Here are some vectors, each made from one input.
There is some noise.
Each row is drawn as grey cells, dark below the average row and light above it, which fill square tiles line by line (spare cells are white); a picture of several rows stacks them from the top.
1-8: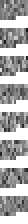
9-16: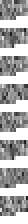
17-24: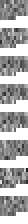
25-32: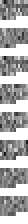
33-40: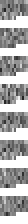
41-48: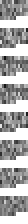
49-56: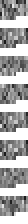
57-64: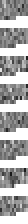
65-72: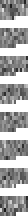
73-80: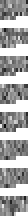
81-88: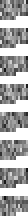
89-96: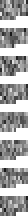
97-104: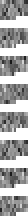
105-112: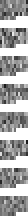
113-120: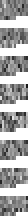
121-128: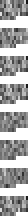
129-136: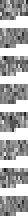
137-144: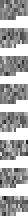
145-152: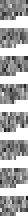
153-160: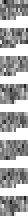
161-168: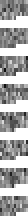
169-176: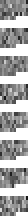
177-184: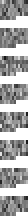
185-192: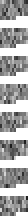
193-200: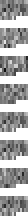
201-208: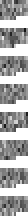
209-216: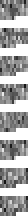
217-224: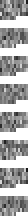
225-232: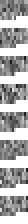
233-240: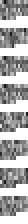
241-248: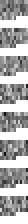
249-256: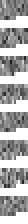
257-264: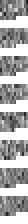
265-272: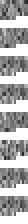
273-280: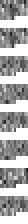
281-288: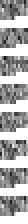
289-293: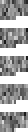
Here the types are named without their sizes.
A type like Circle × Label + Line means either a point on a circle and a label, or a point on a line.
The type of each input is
Tree.
